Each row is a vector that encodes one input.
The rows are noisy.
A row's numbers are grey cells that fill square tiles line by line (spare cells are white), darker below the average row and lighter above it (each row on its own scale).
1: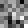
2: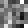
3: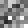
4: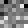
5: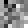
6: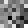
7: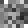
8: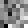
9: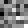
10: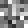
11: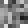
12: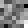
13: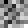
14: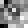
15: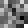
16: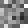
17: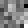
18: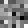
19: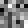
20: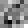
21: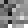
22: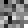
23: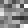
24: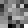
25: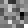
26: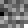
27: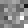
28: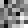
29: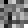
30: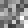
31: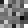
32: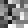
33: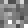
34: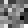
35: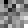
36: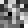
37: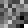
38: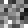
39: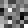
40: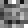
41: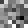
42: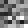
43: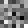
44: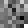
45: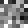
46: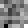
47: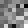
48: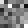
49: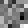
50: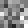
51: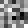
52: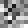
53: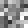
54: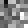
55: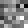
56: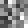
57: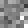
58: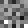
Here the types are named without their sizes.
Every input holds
either a label, or a point on a line.
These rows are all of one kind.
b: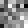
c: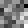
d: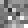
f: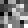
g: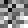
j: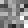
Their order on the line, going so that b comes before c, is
g, f, d, b, c, j.
